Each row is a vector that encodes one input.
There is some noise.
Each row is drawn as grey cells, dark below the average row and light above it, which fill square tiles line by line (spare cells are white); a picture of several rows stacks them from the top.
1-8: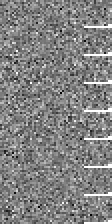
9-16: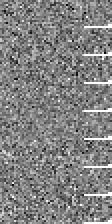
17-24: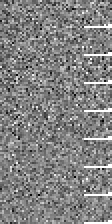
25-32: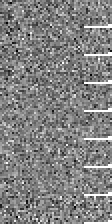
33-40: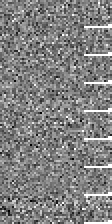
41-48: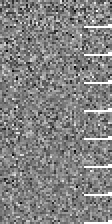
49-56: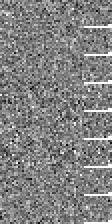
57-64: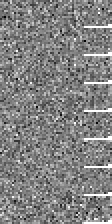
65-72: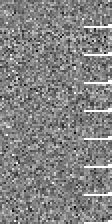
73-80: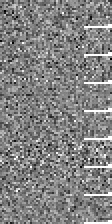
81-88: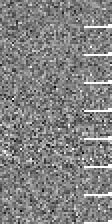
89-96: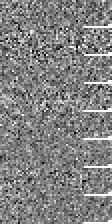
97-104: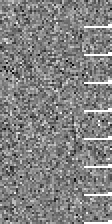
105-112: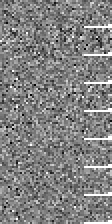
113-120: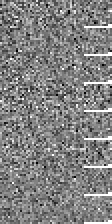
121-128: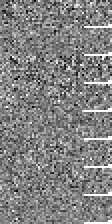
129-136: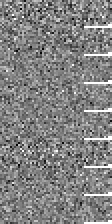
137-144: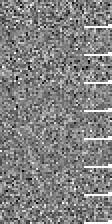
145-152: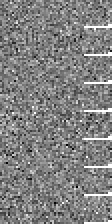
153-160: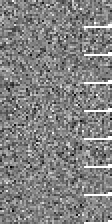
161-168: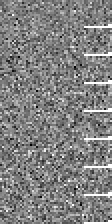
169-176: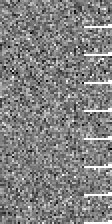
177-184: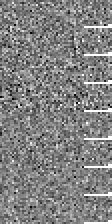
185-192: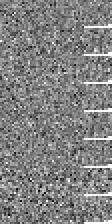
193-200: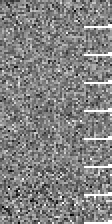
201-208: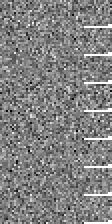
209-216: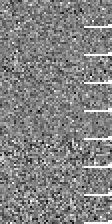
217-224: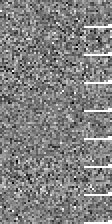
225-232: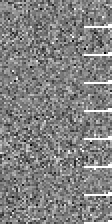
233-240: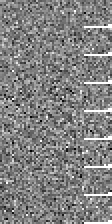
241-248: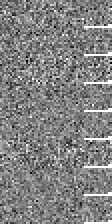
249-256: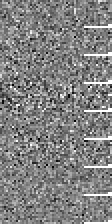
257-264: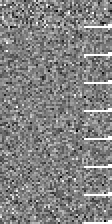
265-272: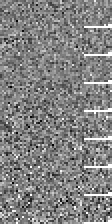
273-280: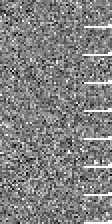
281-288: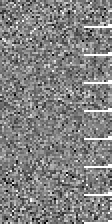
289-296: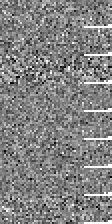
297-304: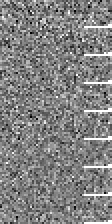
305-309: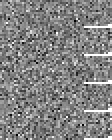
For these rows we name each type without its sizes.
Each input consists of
a node of a tree, together with either a point on a circle, or a node of a tree.
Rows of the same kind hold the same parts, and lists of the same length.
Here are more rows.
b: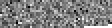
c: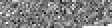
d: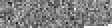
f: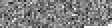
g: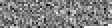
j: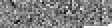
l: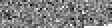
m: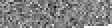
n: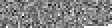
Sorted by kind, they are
b, d, f, j, l, m, n
c, g

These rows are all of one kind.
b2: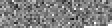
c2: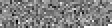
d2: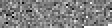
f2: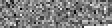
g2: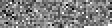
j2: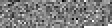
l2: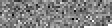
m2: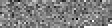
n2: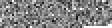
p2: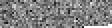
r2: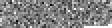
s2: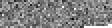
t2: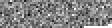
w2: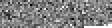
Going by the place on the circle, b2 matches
j2, l2, m2 and s2.
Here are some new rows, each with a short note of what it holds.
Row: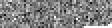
a node of each of two trees
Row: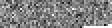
a node of each of two trees
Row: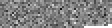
a node of each of two trees
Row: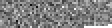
a point on a circle and a node of a tree
